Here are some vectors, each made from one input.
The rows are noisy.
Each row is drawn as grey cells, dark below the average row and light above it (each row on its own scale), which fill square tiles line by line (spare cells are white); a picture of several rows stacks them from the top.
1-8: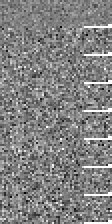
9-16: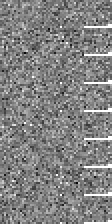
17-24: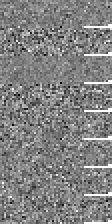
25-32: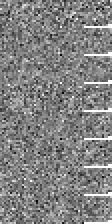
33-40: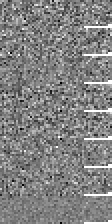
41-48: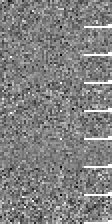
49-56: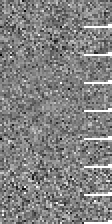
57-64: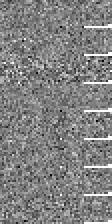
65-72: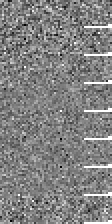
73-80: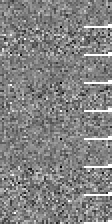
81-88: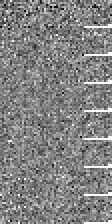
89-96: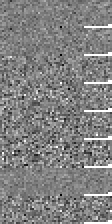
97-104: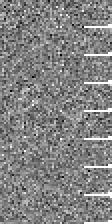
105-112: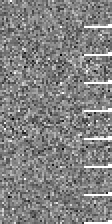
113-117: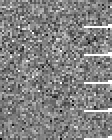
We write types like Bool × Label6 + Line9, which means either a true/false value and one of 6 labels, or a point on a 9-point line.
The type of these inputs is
Bool × (Line10 + Tree10).
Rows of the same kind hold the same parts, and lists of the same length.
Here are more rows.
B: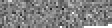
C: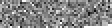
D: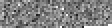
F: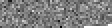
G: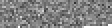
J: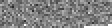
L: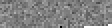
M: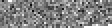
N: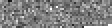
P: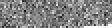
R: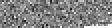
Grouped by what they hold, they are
B, J, M, P, R
C, D, F, G, L, N

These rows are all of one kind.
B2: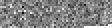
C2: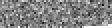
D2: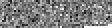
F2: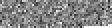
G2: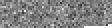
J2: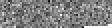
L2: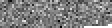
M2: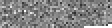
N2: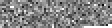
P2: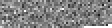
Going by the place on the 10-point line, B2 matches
G2, M2, N2 and P2.
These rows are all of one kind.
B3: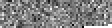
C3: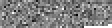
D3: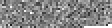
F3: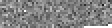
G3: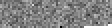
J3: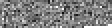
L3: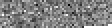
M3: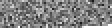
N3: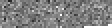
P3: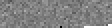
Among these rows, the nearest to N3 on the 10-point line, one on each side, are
B3 and C3.
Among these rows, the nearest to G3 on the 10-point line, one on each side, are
D3 and M3.
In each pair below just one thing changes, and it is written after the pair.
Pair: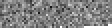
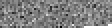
the true/false value
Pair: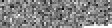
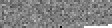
the true/false value
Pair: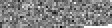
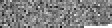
the node of the tree
